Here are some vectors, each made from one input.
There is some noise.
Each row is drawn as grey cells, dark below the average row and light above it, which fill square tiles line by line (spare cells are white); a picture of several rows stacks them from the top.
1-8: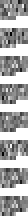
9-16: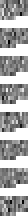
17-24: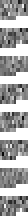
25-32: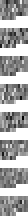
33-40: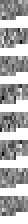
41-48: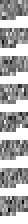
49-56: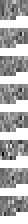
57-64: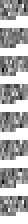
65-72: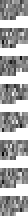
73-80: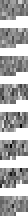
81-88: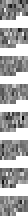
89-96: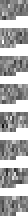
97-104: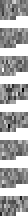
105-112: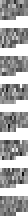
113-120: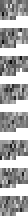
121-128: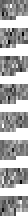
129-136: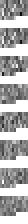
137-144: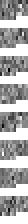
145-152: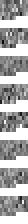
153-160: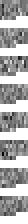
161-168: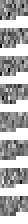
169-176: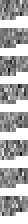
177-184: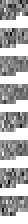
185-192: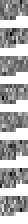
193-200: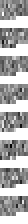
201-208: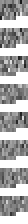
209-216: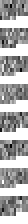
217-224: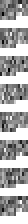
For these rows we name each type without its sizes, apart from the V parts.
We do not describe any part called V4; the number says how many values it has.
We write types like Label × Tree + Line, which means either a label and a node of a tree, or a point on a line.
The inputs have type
(Bool × Line + List(V4)) × Line.
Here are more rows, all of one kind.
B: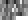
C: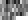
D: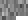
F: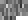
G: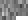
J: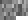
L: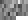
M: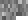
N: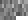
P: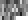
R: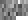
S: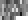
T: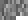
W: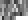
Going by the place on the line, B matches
C, P, S and W.
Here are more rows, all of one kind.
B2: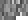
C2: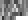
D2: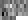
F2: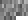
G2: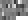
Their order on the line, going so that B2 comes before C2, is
D2, B2, F2, G2, C2.
